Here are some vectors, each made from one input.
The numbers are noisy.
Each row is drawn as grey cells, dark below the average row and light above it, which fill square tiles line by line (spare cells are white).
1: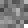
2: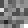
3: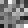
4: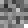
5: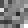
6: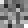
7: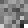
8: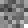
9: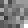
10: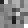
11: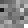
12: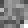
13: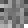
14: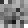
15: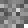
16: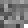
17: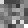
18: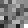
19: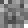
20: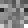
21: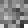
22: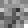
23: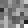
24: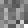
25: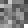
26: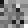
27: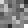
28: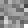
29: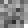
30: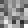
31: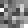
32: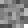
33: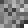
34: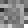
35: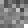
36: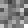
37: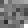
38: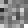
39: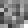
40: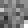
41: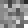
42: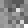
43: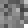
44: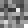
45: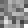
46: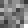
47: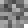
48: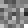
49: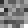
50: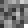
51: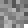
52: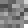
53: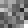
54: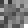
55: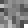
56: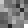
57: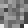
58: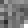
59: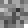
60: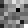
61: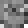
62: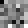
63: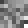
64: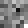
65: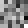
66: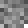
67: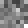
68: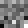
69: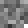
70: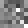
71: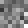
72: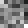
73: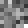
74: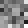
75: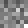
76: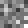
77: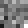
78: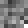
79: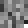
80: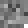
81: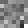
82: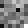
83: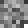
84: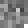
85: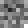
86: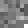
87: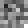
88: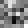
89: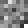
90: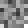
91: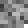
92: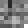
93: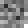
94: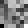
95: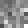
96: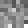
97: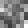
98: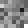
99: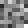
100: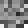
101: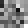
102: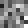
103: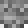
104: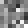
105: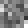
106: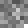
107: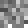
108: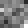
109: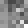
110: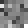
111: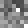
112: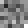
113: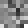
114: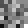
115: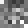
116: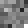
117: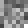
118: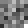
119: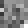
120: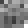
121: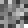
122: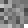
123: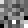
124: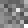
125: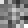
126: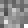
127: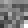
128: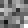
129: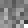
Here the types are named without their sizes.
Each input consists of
a node of each of two trees and five true/false values.
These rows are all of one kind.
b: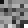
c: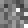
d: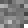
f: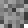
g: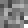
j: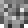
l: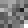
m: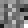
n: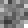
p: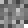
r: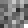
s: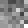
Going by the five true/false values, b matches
d, l and s.
